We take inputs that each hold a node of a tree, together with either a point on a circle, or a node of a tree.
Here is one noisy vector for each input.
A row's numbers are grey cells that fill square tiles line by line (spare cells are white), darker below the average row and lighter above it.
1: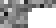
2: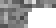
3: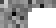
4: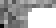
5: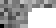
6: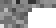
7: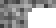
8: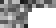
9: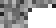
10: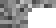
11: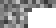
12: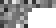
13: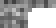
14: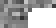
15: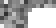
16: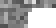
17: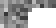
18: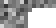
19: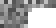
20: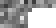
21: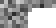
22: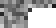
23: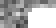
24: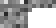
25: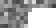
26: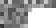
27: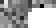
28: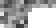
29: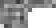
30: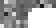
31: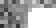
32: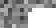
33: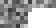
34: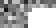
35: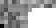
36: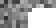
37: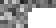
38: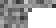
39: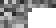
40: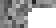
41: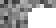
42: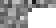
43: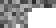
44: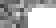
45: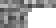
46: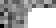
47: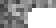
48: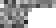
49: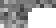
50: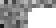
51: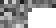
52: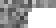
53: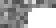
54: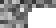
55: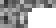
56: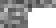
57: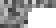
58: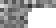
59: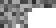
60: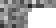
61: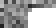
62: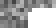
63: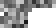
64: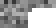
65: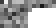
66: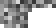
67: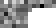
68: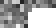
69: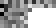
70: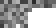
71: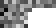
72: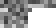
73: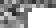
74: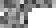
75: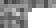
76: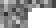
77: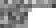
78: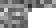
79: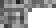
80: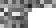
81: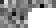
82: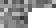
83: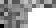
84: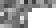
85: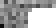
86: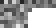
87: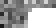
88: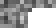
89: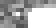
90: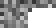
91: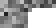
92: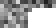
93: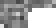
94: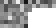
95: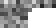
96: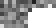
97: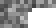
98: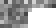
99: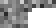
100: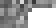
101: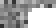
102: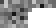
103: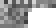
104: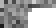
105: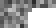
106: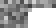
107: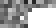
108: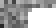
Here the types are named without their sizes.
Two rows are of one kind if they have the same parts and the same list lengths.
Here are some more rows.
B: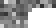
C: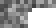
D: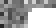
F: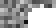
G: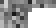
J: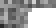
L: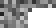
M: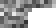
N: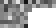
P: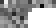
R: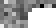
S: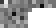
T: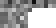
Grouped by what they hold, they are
B, D, G, J, L, P, R, S
C, F, M, N, T

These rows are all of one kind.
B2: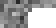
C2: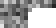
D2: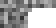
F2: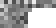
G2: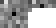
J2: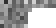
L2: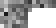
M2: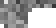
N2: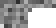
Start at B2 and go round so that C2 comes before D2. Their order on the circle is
B2, L2, C2, J2, F2, M2, N2, G2, D2.
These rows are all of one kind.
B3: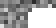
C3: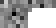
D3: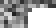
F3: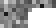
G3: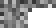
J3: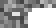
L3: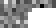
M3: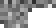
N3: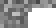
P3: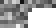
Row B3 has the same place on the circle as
F3, J3 and N3.
